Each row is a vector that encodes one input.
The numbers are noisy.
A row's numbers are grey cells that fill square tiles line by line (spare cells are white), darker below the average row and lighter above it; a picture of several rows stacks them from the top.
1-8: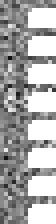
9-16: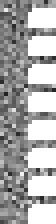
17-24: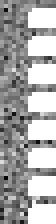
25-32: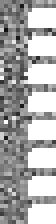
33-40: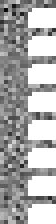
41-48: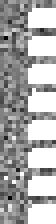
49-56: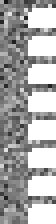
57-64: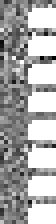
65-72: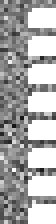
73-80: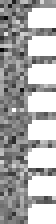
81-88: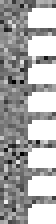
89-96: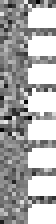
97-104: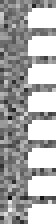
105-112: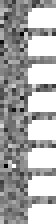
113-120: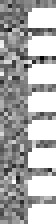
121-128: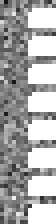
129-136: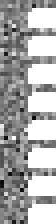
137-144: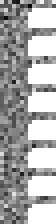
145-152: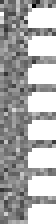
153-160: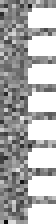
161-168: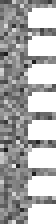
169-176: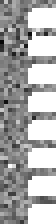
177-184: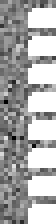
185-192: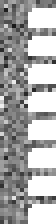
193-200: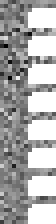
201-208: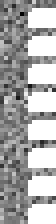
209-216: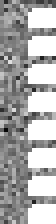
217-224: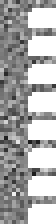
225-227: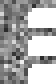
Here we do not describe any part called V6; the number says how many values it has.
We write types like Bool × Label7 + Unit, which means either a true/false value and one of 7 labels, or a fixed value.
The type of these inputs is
(Bool × Bool × Bool × Bool + Unit) × Line7 + Line5 + Line8 + V6.
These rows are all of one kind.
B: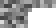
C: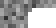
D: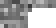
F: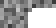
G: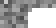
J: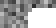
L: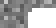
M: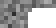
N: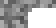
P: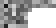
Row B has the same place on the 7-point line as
D and N.
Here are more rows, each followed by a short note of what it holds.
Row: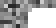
a point on an 8-point line
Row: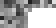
a value of V6
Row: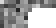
a point on a 5-point line
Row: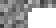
a point on a 7-point line
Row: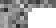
a value of V6
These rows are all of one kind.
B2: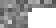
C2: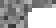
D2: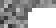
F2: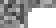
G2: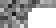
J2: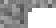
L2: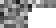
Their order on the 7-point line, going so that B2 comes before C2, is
J2, F2, B2, L2, C2, G2, D2.
